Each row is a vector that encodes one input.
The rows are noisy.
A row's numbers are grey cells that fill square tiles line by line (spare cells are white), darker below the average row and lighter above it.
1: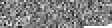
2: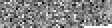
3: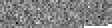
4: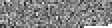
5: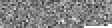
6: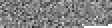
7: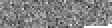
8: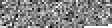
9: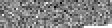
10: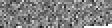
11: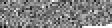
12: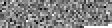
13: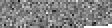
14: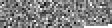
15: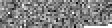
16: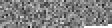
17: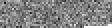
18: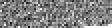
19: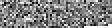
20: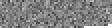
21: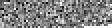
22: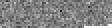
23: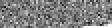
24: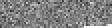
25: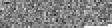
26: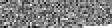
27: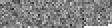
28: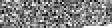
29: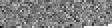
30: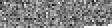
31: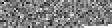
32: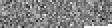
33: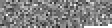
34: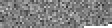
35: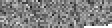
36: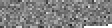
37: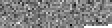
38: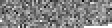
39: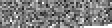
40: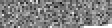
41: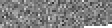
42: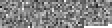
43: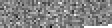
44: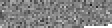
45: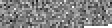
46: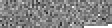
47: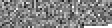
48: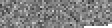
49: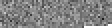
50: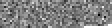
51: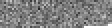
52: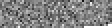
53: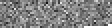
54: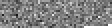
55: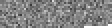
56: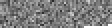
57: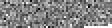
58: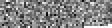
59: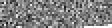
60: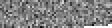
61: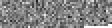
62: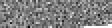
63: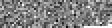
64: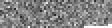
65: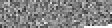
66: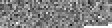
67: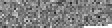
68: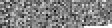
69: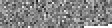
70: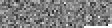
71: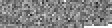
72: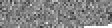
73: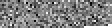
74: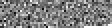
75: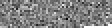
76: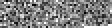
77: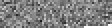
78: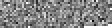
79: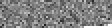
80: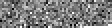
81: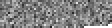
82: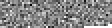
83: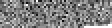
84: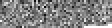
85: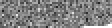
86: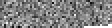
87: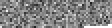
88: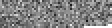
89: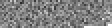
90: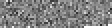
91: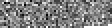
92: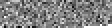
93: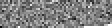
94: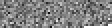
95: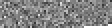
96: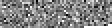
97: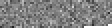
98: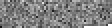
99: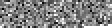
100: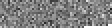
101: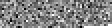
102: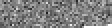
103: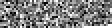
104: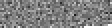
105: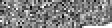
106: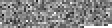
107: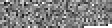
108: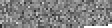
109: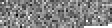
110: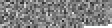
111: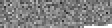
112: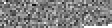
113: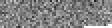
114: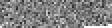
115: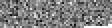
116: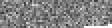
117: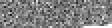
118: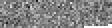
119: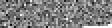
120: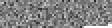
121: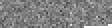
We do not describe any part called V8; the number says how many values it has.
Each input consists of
a value of V8, together with either a point on a 5-point line, or a point on a 7-point line.
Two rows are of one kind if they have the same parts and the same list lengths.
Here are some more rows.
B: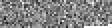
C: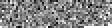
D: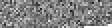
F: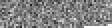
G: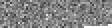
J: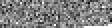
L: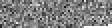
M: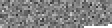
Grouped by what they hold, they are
B, C, F, G, M
D, J, L

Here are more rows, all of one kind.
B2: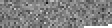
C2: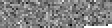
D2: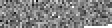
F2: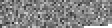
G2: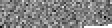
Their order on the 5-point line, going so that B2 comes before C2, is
G2, D2, F2, B2, C2.
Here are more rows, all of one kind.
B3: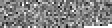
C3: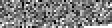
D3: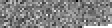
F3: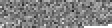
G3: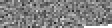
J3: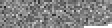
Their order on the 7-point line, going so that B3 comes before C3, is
D3, G3, J3, B3, C3, F3.
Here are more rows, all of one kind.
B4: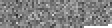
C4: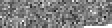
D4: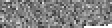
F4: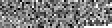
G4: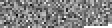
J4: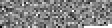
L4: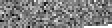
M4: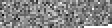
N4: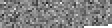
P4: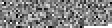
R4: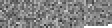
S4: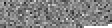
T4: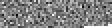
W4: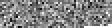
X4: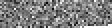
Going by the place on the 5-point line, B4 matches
L4, M4, P4 and R4.
